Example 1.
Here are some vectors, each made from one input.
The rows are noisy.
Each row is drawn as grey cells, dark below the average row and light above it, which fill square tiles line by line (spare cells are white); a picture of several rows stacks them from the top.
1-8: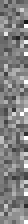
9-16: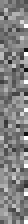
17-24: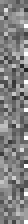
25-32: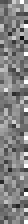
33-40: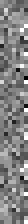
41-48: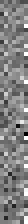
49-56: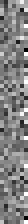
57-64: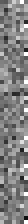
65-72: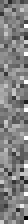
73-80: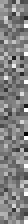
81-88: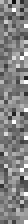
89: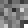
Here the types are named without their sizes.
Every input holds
a point on a line.
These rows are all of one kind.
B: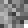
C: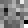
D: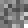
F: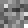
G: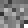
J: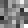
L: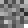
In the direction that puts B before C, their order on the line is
B, L, D, F, G, C, J.
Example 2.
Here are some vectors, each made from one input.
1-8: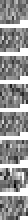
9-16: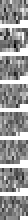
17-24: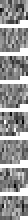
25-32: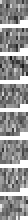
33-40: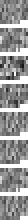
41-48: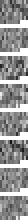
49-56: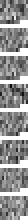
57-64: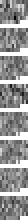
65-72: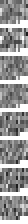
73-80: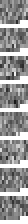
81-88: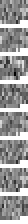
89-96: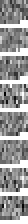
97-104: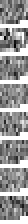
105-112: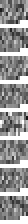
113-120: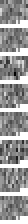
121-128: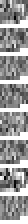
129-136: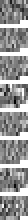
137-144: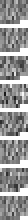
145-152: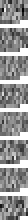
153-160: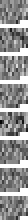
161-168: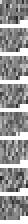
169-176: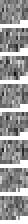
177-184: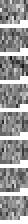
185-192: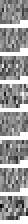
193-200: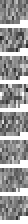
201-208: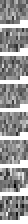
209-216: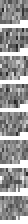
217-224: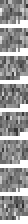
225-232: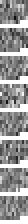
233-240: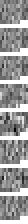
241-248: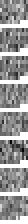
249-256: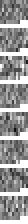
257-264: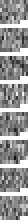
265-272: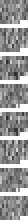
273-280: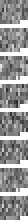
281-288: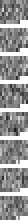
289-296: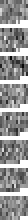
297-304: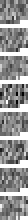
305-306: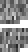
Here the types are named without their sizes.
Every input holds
a label.
